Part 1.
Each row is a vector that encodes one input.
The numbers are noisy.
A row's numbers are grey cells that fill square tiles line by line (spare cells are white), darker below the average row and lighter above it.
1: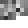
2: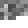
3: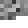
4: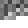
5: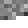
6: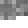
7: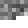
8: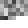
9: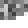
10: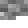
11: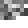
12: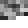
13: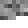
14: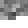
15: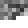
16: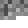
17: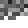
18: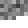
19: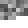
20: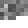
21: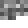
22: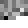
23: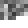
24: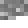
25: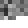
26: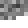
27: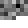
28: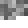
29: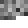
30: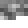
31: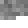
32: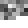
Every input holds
a node of a 7-node tree.
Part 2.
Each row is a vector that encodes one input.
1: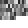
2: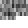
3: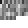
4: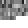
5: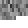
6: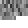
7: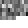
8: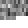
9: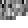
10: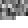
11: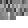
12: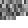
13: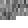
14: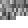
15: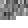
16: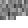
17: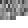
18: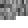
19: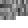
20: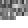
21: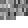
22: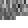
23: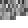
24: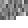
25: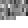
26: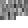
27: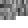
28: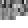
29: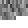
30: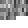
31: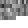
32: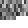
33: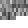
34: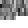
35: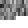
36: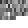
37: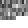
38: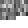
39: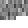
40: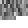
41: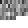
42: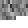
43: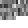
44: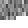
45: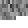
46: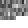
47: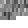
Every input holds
a point on a 7-point line.
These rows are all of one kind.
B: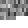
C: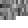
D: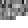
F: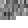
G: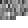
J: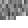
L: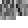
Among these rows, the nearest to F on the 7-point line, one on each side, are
J and L.
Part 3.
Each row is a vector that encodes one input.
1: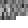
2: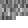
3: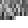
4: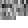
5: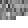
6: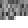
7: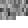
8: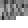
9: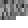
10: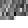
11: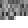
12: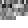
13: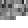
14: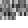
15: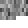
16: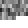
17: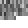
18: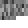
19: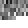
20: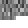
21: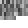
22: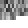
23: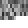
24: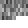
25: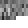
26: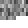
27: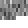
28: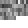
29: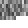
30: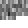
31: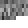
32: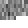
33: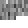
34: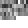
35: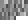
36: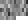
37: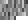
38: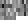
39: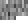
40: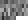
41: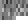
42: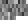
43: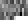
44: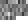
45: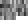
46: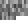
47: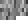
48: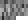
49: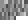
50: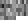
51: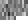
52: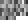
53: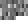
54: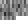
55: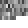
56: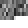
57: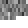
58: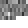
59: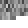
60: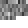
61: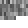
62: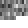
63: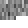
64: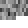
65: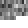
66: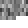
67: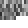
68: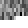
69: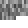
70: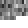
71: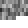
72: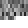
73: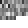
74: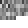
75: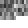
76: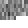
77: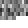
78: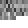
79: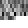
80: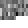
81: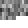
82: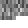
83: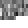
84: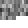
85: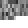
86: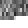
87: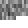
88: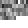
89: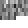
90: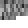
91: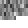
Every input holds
a point on a 14-point line.
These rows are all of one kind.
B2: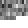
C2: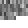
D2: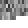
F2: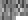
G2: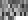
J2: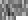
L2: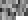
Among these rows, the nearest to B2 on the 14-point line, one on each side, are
C2 and D2.
